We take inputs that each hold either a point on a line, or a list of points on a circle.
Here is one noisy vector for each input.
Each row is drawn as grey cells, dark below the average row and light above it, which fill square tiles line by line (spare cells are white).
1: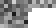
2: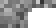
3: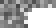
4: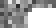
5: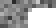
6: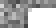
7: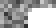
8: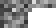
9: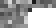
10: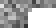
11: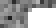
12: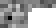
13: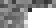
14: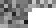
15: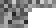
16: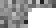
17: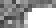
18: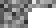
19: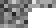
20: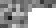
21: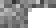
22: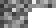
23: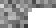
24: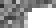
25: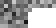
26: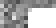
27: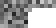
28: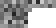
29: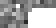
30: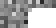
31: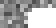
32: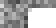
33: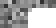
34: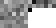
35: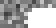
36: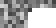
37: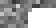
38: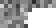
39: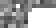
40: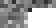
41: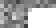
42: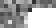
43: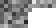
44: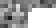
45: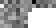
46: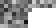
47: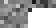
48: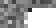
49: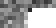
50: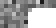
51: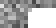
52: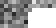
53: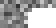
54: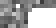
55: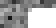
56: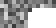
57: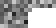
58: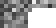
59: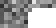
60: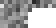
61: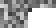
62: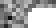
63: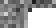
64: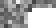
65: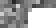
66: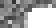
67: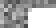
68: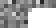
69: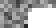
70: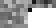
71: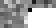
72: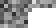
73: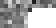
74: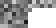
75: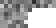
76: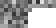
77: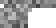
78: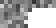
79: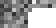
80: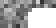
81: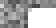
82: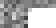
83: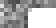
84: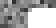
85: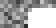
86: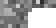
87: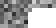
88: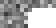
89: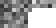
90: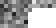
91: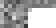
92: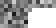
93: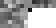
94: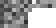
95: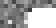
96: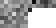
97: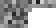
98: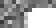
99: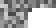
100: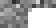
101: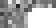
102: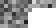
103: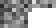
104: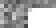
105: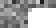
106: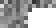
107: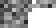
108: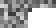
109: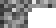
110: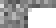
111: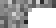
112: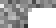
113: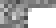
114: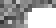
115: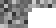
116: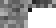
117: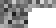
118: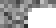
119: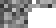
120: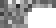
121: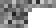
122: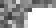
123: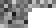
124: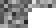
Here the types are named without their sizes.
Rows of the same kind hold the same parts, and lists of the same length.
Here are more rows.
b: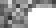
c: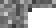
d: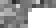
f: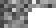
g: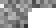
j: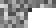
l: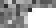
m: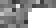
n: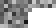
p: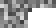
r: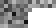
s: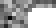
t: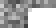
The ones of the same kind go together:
b, c, d, l, m, s
f, n, r
g, t
j, p

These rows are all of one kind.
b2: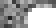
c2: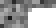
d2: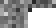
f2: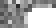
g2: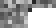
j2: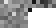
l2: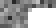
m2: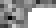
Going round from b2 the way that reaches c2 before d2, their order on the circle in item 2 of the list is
b2, f2, g2, j2, m2, c2, d2, l2.
